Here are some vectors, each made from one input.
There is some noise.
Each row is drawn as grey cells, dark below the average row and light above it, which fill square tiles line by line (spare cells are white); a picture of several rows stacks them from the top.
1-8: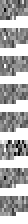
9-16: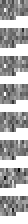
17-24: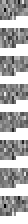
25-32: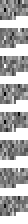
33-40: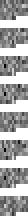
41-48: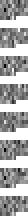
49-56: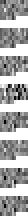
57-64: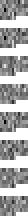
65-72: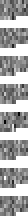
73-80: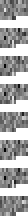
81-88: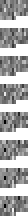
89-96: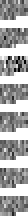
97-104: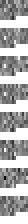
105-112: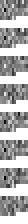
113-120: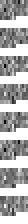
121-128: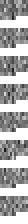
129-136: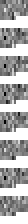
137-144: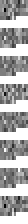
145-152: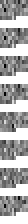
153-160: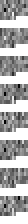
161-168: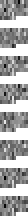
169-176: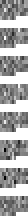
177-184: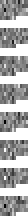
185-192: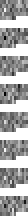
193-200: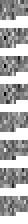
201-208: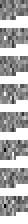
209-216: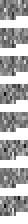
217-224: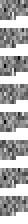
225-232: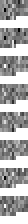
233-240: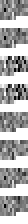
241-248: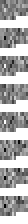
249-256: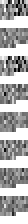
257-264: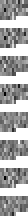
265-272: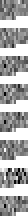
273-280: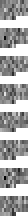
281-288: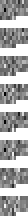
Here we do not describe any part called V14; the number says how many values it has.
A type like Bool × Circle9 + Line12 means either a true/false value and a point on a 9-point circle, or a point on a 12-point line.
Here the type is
List2(Label10 × V14).
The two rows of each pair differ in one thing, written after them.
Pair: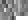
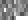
the value of V14 in item 2 of the list
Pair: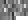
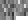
the value of V14 in item 2 of the list
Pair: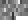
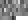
the value of V14 in item 1 of the list
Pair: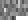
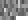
the value of V14 in item 2 of the list
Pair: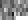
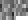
the value of V14 in item 1 of the list
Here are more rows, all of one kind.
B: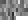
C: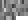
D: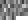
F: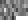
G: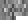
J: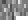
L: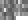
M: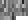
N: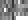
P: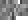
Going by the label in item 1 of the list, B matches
G and J.
